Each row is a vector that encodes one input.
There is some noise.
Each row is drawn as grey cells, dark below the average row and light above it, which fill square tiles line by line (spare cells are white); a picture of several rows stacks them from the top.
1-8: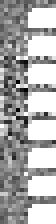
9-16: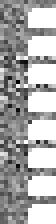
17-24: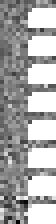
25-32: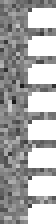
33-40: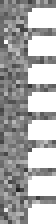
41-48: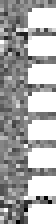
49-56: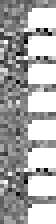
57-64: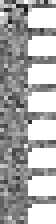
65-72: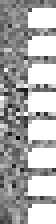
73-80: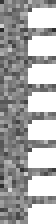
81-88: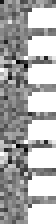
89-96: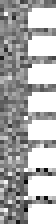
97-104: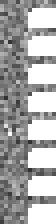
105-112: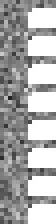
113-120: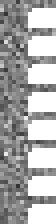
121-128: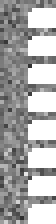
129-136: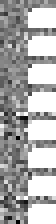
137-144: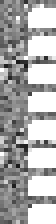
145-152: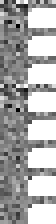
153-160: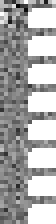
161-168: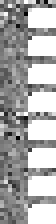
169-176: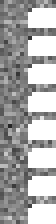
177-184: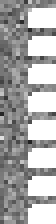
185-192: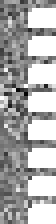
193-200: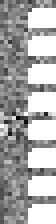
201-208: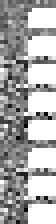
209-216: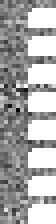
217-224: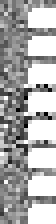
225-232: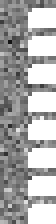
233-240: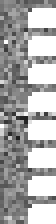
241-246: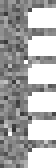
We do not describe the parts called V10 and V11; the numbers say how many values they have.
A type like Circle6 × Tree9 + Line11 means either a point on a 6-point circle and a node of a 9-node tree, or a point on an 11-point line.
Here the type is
(Bool × Bool × Bool × Bool + V10) × V11 + Line8.
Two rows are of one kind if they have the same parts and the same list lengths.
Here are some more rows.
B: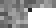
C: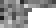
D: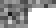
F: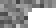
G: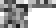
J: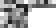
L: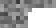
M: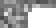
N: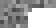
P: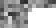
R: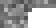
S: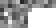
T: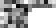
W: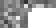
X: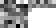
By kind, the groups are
B, F, L, N, R
C, D, M, P, S, W
G, J, T, X

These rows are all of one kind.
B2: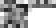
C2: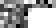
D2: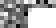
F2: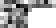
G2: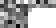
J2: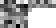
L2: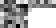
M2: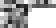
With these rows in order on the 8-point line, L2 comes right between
B2 and J2.
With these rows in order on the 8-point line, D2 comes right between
C2 and G2.
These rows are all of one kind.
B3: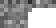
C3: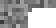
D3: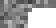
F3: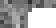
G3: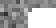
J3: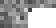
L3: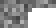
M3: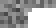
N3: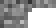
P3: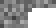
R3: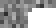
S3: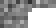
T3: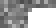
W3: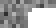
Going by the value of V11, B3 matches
L3, N3, P3 and S3.
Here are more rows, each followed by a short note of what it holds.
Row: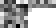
a point on an 8-point line
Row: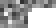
a value of V10 and a value of V11
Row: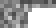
a value of V10 and a value of V11
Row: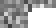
a value of V10 and a value of V11
